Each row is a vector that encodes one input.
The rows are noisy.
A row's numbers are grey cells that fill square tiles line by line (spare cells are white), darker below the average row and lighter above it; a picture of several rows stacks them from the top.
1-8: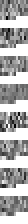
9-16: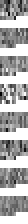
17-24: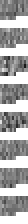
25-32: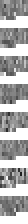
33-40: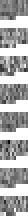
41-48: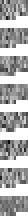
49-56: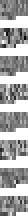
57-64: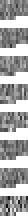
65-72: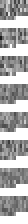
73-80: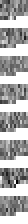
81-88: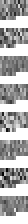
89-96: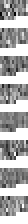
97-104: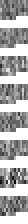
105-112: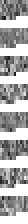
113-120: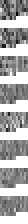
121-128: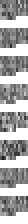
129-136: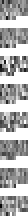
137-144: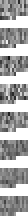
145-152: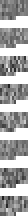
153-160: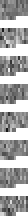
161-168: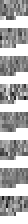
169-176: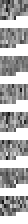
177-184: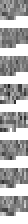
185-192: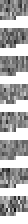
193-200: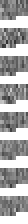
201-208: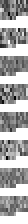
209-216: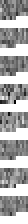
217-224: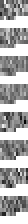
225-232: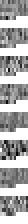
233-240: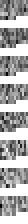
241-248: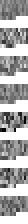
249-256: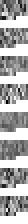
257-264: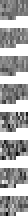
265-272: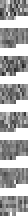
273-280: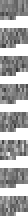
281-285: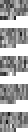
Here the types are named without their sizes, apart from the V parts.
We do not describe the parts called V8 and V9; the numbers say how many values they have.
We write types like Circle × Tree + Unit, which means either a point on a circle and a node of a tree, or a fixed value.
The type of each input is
List(Line) + V8 × V9.
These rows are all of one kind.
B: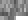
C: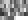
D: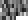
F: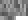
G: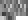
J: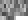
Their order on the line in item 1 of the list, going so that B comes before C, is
D, B, G, J, C, F.
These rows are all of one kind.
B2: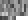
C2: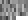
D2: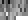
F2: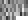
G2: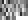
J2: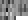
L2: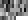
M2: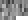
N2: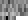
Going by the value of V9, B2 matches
C2, F2 and G2.
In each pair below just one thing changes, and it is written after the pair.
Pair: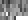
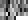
the value of V9
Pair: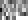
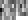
the value of V9
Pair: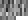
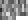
the value of V8
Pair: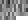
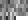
the value of V9
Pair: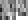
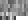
the value of V8
